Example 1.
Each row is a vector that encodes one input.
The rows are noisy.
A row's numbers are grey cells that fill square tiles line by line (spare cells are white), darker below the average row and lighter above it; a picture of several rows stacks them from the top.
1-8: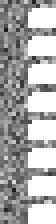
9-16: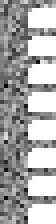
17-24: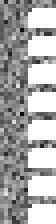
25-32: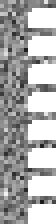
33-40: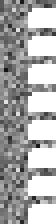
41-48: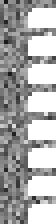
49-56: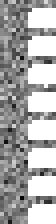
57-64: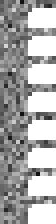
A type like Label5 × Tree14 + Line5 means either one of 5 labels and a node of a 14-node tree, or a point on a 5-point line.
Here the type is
Line9 + Tree7.
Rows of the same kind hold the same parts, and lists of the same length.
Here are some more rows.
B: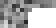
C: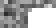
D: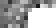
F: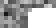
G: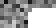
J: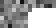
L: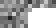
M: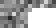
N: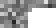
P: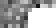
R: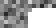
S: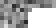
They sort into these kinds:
B, G, L, M, N, S
C, D, F, J, P, R

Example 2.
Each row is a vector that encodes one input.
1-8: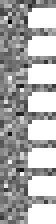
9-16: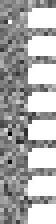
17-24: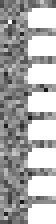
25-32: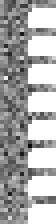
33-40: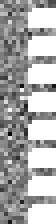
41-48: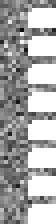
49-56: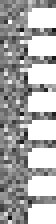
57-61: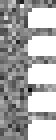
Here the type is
Line4 × (Tree9 + Unit).
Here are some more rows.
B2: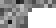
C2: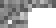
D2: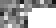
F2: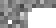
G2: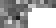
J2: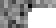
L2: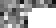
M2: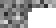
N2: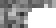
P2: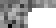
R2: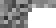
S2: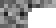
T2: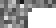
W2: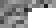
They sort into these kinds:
B2, D2, L2, T2
C2, F2, G2, J2, M2, N2, P2, R2, S2, W2

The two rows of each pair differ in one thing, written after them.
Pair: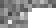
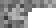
the place on the 4-point line
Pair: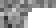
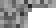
the place on the 4-point line
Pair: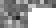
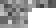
the node of the tree
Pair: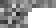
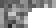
the place on the 4-point line
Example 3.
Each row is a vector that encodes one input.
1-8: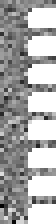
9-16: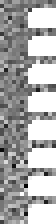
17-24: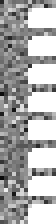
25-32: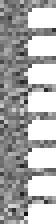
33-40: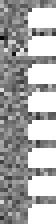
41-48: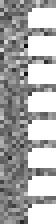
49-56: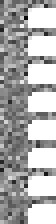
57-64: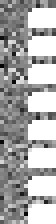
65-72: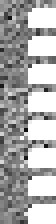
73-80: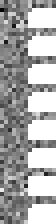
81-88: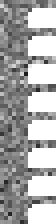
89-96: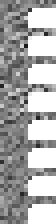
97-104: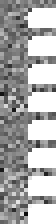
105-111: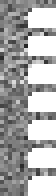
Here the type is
Line9 × Line11 + Tree7 + Unit.
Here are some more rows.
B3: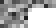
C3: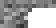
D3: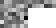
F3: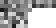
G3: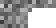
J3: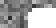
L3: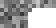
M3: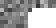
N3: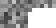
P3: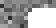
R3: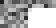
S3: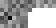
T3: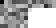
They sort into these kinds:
B3, D3, R3, T3
C3, G3, J3, L3, M3, N3, P3, S3
F3

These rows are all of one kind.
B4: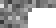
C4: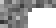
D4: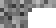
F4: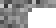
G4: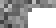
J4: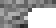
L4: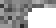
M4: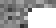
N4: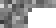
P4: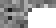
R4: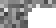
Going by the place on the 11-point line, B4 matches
F4 and N4.
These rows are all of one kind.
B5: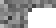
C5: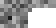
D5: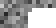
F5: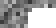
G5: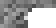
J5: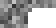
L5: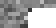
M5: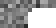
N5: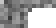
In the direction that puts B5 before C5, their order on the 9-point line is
G5, L5, N5, B5, C5, J5, F5, D5, M5.
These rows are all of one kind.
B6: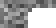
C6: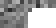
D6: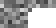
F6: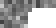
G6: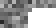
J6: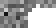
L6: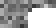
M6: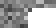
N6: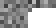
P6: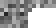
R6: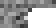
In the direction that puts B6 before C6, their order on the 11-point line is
J6, P6, G6, D6, F6, B6, N6, L6, R6, M6, C6.
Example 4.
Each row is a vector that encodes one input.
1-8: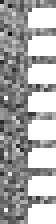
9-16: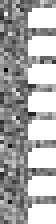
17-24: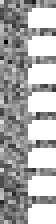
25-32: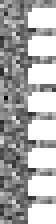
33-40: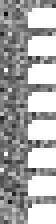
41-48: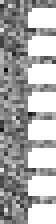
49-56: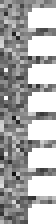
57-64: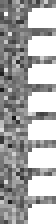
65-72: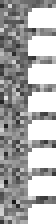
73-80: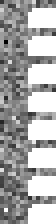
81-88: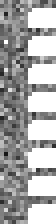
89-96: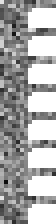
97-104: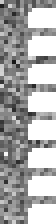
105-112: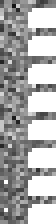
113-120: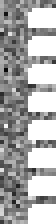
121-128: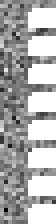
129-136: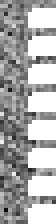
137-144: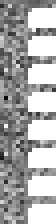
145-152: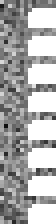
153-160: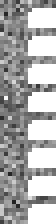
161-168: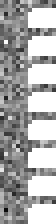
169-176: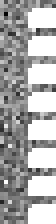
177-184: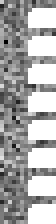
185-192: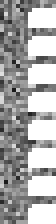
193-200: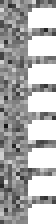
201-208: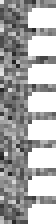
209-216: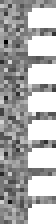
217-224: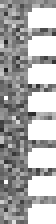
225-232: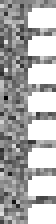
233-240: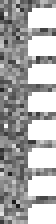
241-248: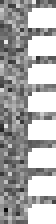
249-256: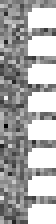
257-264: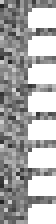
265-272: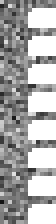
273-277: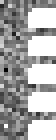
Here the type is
Bool × Circle6.
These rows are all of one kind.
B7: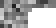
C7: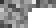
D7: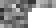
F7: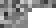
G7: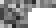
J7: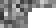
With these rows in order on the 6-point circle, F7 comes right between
B7 and G7.
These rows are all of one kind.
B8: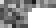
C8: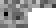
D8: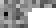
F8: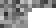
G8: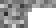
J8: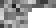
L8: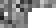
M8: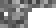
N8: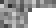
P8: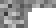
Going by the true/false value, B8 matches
L8 and M8.
